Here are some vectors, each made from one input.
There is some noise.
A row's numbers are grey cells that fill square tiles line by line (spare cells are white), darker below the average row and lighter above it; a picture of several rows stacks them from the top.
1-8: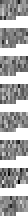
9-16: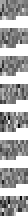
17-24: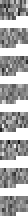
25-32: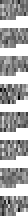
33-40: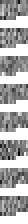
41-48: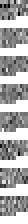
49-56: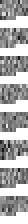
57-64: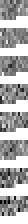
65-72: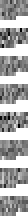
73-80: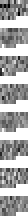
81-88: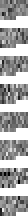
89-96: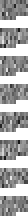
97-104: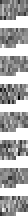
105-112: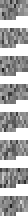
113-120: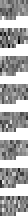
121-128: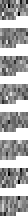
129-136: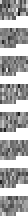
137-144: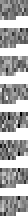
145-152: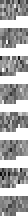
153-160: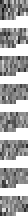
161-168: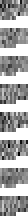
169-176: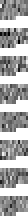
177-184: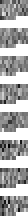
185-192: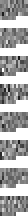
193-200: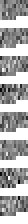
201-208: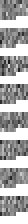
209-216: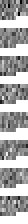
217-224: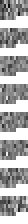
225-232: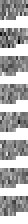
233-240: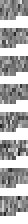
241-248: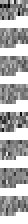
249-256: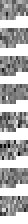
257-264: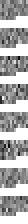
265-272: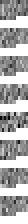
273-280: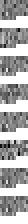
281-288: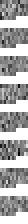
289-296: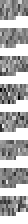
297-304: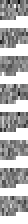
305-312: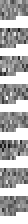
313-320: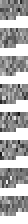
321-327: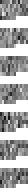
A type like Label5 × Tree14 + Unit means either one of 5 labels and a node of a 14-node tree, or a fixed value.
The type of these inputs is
(Bool × Bool × Bool + Unit) × Tree12 + Label7.
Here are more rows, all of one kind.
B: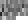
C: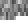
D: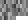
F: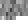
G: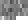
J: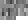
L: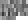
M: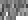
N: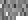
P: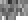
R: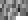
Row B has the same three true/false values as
F, G and P.
